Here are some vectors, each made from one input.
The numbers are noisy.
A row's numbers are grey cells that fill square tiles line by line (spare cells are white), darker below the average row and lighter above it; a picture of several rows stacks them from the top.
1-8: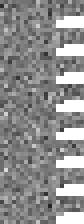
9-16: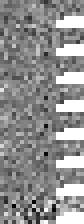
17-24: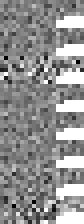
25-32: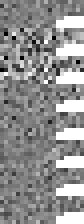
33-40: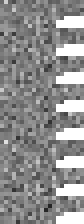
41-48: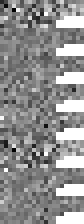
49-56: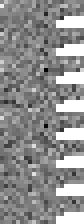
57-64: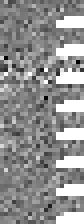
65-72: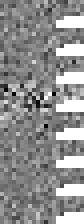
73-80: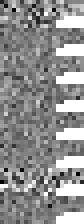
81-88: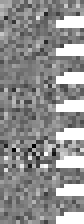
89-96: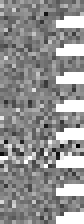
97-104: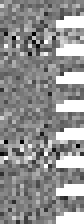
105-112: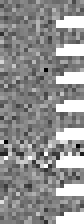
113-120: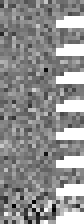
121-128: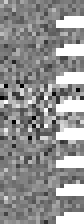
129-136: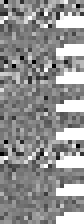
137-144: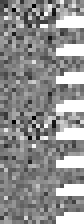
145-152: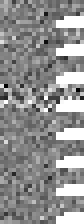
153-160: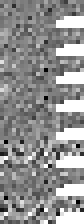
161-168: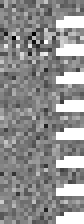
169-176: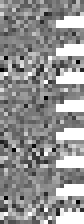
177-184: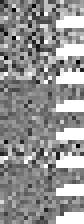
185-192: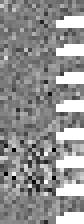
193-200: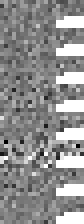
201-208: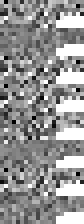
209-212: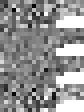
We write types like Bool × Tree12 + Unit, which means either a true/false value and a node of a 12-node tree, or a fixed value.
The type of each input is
Bool × Line8 + Tree8 × Tree8 × (Tree8 + Unit).
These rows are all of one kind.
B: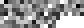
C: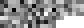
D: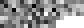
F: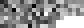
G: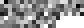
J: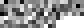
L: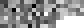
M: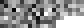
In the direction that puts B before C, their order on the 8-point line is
B, G, L, F, M, D, C, J.
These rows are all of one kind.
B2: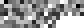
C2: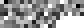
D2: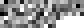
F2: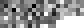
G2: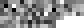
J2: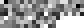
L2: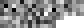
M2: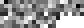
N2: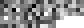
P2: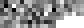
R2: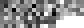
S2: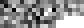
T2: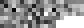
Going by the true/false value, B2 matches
C2, D2, J2 and M2.
